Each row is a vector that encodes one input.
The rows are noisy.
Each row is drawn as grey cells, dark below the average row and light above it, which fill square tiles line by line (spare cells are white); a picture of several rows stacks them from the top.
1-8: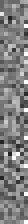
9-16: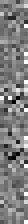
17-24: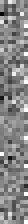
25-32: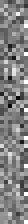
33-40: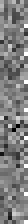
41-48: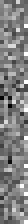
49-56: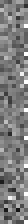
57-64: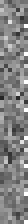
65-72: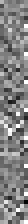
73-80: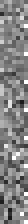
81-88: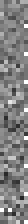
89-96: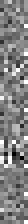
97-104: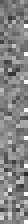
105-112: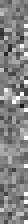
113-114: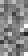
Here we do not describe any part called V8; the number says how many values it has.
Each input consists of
a value of V8, together with either one of 5 labels, or a point on a 4-point line.
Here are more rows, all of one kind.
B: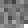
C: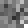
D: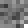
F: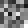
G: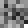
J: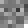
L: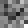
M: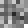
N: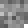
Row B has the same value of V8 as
G and L.
